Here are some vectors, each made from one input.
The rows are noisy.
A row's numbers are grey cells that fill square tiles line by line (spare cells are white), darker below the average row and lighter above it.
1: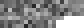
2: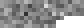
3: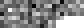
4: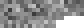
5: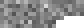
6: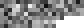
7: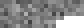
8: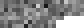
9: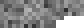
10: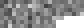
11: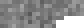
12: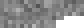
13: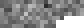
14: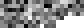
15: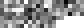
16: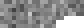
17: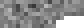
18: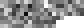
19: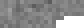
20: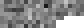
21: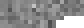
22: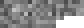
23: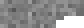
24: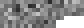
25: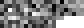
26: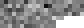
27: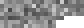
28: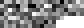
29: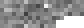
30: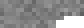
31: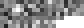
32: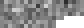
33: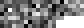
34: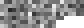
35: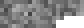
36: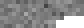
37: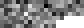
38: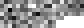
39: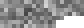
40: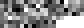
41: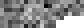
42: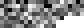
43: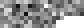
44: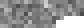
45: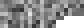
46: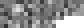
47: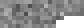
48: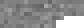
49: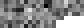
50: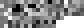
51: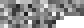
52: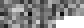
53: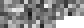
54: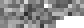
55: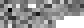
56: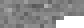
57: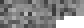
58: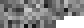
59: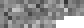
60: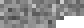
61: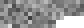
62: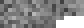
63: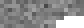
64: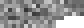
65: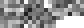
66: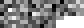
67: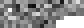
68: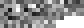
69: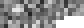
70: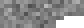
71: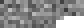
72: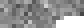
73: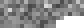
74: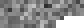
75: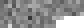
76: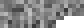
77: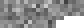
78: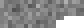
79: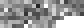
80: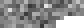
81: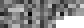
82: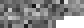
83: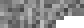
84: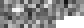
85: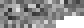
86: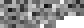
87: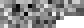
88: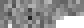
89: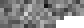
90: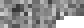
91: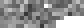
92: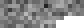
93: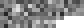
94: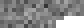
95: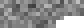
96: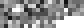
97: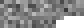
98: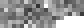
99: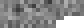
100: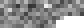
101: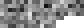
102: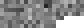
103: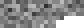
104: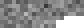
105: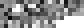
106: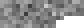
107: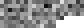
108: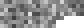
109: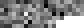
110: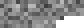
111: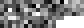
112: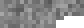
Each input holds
a list of up to three points on a 5-point line.
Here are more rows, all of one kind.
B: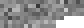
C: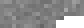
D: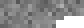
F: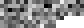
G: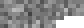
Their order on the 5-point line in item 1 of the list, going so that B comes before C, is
D, B, G, C, F.
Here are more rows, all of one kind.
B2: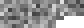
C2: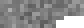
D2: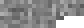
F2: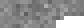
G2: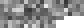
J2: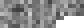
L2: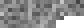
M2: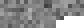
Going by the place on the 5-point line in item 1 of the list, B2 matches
J2 and L2.
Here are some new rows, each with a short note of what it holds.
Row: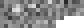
a list of one item
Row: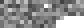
a list of one item
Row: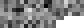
a list of two items
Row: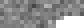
a list of three items
